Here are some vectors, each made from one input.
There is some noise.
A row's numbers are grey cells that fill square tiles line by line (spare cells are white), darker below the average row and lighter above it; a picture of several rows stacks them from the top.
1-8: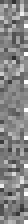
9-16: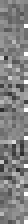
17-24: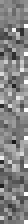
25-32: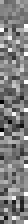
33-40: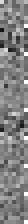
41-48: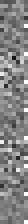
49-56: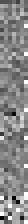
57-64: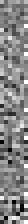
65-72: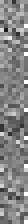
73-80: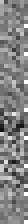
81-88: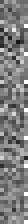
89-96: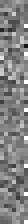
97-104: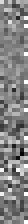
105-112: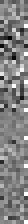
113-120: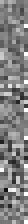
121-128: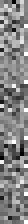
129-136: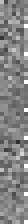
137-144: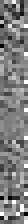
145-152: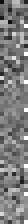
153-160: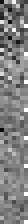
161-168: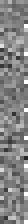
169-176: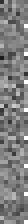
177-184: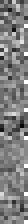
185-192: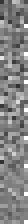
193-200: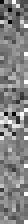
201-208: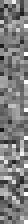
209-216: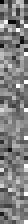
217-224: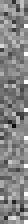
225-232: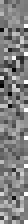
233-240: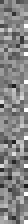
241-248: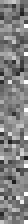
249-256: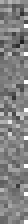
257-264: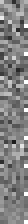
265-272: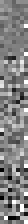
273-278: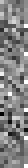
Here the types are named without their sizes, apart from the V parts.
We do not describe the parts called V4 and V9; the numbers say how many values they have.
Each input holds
either a point on a line and a value of V4, or four true/false values and a value of V9.
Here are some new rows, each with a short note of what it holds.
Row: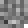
a point on a line and a value of V4
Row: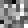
a point on a line and a value of V4
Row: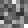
a point on a line and a value of V4
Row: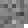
four true/false values and a value of V9
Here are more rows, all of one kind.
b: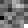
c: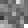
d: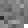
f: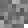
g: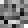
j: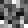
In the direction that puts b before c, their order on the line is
b, g, d, c, j, f.
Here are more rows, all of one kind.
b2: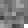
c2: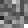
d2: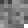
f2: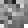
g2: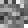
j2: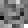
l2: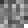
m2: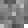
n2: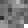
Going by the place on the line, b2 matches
g2 and m2.
